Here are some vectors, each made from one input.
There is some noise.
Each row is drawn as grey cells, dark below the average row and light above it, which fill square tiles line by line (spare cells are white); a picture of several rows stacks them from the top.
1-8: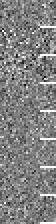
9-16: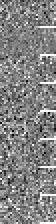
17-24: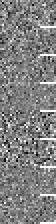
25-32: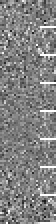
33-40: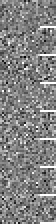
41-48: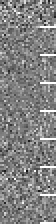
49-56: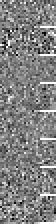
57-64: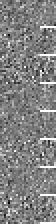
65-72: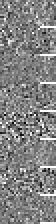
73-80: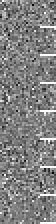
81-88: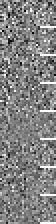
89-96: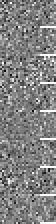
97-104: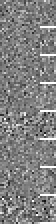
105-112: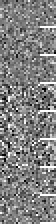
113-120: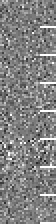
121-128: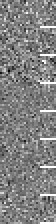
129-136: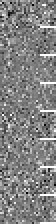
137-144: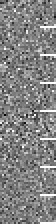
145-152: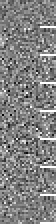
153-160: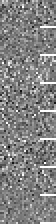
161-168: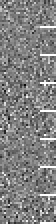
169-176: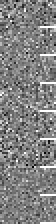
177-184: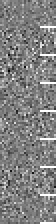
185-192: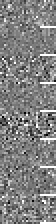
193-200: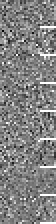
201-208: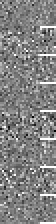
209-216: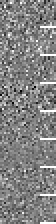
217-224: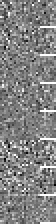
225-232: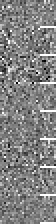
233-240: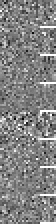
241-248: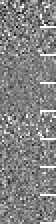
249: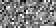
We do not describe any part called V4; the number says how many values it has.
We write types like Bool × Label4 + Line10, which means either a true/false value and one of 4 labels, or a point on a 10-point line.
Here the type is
(Bool × Circle6 + Unit) × Tree8 + Tree12 × V4.
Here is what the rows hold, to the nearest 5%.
About 60% of them hold a node of an 8-node tree, together with either a point on a 6-point circle and a true/false value, or a fixed value. The rest hold a node of a 12-node tree and a value of V4.
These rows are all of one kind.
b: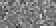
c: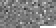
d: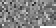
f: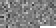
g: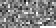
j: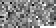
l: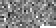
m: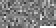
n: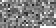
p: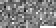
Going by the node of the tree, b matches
c and j.
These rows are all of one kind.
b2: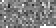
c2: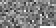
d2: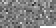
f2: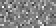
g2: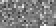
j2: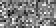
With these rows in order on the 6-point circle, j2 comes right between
b2 and f2.
